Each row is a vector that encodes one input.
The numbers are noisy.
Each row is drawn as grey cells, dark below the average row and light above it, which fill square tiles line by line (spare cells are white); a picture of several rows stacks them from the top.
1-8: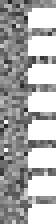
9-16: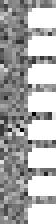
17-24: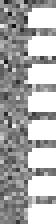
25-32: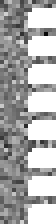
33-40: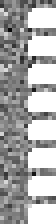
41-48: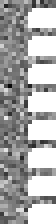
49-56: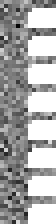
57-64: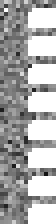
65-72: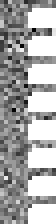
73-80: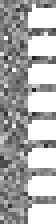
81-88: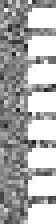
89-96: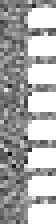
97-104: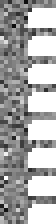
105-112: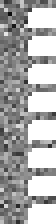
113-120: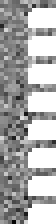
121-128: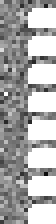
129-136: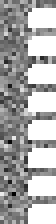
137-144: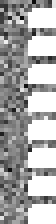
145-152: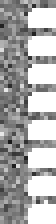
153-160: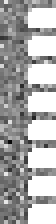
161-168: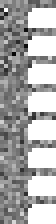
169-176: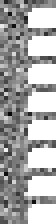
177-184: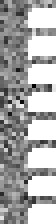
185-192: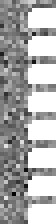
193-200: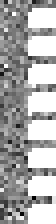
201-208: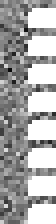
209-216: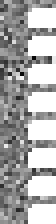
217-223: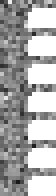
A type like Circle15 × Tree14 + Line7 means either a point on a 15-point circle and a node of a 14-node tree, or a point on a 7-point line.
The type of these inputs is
List3(Circle10).
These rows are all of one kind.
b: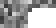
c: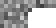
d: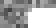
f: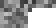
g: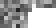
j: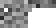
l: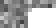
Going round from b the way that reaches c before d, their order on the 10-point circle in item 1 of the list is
b, j, g, c, d, l, f.
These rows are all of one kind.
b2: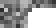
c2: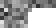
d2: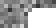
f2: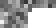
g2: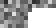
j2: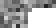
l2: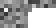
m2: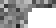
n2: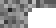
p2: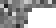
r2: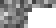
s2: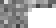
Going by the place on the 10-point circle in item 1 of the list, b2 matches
c2 and m2.
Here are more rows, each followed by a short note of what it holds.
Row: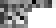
the empty list
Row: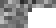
a list of three items
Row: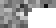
a list of two items
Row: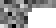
a list of one item
